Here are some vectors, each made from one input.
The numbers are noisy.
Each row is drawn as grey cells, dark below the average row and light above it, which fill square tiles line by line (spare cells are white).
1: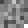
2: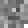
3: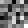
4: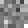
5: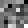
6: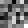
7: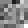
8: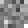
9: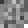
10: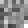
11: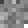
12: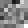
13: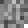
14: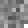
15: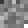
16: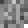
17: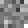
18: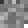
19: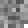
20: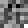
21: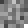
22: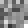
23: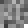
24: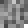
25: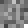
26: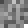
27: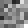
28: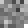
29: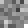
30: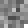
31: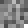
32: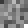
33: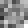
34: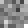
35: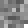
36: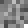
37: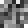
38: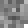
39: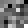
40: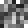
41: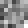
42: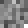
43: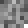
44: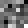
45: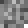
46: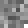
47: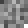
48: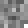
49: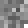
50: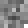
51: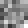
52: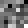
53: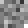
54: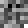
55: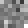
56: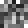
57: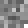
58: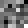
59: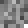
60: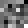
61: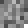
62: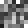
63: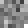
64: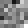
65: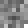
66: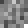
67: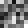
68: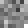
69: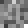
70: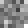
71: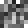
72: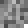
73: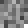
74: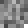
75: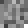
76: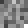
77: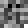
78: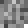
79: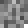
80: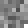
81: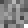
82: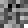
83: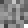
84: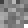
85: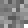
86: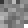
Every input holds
a point on a 7-point line and a true/false value.
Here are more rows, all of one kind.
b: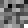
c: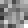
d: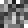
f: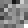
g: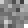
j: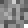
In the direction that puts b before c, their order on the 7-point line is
j, b, g, d, c, f.
